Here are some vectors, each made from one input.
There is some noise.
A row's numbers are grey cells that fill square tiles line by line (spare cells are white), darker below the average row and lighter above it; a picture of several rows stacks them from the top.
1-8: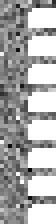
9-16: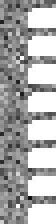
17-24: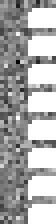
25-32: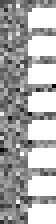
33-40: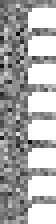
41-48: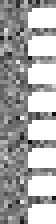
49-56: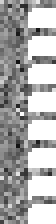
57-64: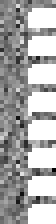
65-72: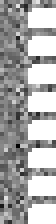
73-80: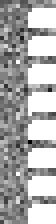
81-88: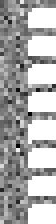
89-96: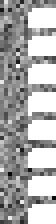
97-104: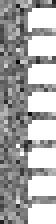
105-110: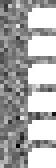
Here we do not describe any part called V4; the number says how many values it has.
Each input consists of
a point on a 5-point line and a true/false value, together with either a point on each of two 6-point circles, or a value of V4.
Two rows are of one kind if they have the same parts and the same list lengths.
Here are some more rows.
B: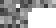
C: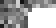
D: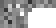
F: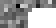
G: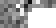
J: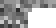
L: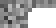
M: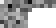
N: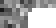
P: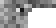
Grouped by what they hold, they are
B, C, D, G, J, L, N
F, M, P

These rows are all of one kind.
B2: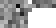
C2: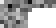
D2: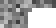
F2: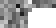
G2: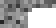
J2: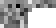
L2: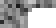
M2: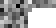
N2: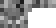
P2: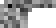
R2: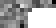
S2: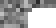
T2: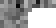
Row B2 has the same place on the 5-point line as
D2, F2, R2 and S2.
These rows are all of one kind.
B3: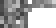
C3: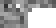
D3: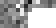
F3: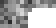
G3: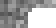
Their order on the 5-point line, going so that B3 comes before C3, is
B3, G3, C3, F3, D3.
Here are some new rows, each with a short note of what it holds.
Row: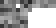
a point on each of two 6-point circles, a point on a 5-point line and a true/false value
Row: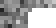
a point on each of two 6-point circles, a point on a 5-point line and a true/false value
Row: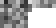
a point on each of two 6-point circles, a point on a 5-point line and a true/false value
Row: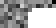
a point on a 5-point line, a true/false value and a value of V4
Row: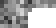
a point on each of two 6-point circles, a point on a 5-point line and a true/false value
